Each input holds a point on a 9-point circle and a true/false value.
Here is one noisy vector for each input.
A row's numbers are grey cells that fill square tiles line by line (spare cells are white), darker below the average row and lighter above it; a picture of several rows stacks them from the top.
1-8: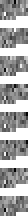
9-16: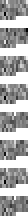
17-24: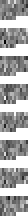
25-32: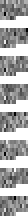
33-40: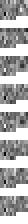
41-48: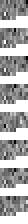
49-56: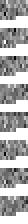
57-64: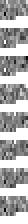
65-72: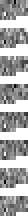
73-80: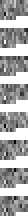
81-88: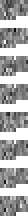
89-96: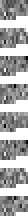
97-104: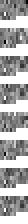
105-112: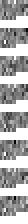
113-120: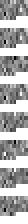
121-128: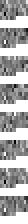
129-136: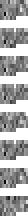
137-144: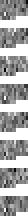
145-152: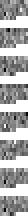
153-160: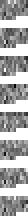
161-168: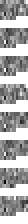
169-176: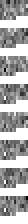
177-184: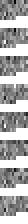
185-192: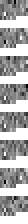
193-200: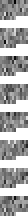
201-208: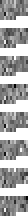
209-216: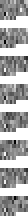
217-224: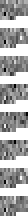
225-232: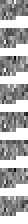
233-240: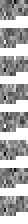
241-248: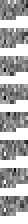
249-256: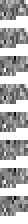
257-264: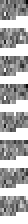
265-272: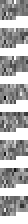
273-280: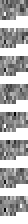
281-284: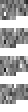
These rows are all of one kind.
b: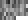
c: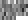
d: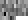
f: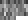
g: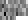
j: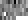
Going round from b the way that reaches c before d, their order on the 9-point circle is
b, f, c, d, g, j.
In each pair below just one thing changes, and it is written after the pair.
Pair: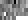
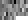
the place on the 9-point circle
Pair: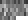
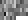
the true/false value
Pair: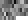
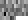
the true/false value
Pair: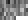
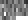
the place on the 9-point circle
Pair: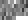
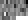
the true/false value
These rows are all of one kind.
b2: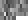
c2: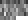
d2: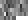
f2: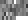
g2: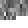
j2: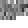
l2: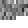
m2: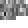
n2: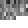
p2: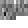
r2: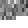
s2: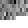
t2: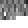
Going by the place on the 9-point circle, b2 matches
d2, g2 and p2.
